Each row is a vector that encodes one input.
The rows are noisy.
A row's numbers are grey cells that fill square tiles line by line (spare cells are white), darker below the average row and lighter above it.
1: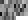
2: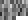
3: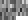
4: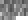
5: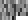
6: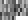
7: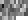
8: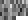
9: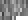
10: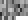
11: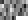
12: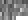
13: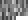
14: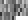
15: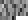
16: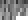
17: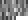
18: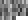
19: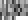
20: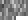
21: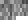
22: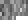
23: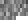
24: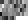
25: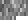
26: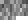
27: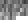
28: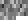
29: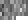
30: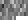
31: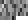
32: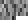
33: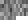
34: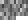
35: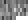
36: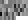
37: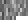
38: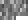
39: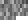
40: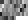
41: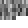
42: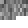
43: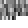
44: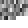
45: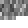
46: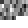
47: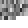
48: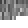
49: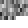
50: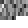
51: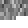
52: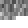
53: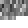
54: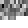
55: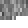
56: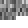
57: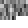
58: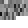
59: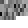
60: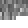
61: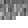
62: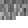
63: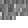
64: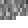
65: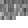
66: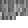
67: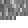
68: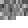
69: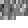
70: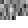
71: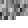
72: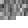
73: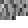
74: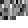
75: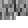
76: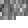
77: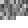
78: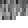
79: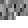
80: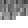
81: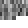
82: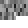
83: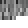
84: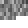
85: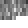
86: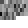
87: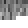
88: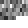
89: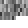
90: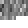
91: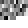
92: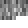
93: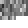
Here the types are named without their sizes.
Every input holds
either a point on a line and a true/false value, or a node of a tree.
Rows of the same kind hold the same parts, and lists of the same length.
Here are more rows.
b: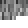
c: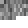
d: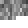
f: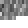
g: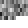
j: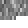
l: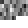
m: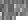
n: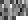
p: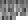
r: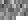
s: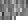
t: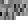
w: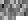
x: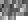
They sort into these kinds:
b, c, d, f, j, m, p, r, s, w, x
g, l, n, t

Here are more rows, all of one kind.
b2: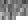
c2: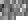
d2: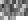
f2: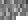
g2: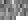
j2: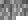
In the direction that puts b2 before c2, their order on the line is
b2, d2, c2, j2, f2, g2.
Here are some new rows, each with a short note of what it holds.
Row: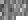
a point on a line and a true/false value
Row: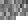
a point on a line and a true/false value
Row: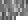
a point on a line and a true/false value
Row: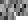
a node of a tree
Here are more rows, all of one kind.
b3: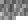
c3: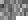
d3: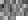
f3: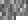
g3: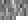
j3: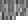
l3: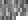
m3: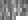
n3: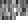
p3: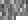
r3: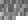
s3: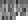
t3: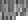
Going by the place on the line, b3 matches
j3, r3, s3 and t3.
